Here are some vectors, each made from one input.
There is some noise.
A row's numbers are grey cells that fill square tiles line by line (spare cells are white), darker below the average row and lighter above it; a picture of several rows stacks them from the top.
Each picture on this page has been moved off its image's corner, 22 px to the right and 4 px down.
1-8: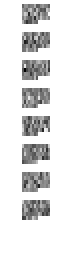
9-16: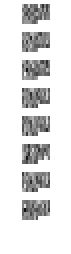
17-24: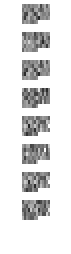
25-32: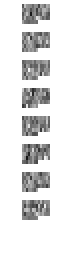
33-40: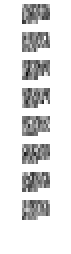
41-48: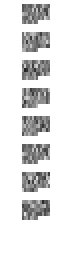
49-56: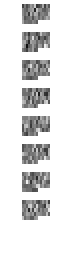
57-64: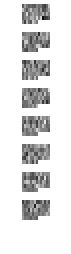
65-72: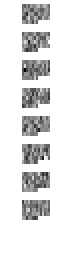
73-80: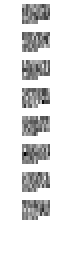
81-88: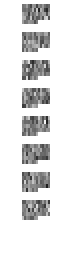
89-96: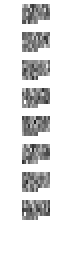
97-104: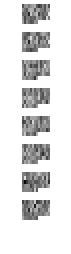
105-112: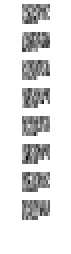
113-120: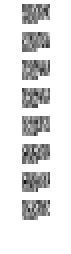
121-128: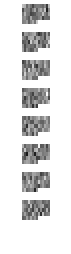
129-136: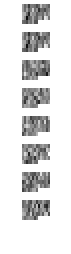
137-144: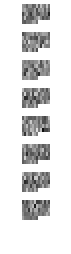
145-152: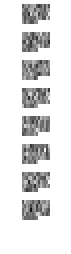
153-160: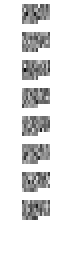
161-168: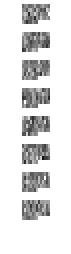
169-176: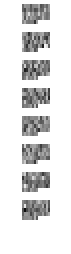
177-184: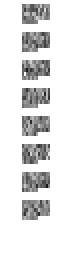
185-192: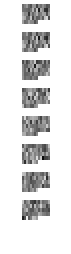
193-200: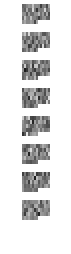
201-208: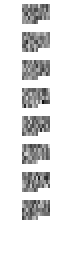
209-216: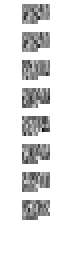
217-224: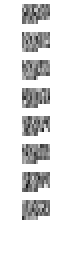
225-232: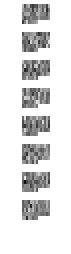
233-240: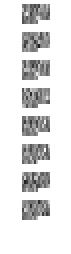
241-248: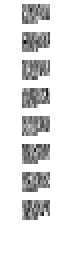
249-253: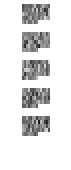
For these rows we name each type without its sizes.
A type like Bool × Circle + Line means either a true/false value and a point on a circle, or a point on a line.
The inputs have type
Line + List(Circle).
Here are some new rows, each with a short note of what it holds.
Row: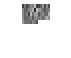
a point on a line
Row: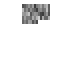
a list of three items
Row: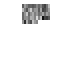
the empty list
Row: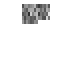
a point on a line
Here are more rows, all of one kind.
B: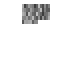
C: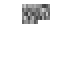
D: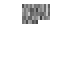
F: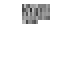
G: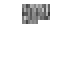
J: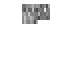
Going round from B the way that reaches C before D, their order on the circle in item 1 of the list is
B, C, G, D, F, J.
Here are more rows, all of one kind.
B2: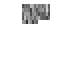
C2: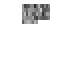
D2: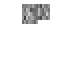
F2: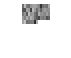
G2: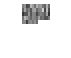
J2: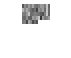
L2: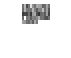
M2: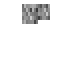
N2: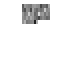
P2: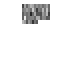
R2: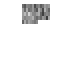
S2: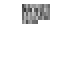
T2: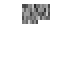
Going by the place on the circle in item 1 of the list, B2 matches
J2, P2 and T2.
